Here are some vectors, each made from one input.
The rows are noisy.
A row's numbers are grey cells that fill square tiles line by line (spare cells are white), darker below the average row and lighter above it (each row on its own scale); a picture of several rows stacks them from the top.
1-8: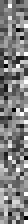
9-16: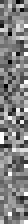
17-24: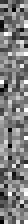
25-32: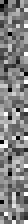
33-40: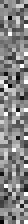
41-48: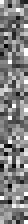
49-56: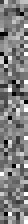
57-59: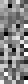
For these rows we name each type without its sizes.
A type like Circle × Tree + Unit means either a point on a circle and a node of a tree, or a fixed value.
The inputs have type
Bool × Bool × Bool × Line.
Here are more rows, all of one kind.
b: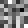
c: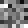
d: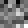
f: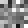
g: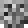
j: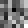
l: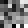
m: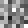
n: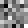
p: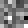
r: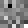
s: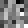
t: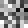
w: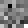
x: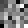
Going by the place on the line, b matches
f, m, n and t.
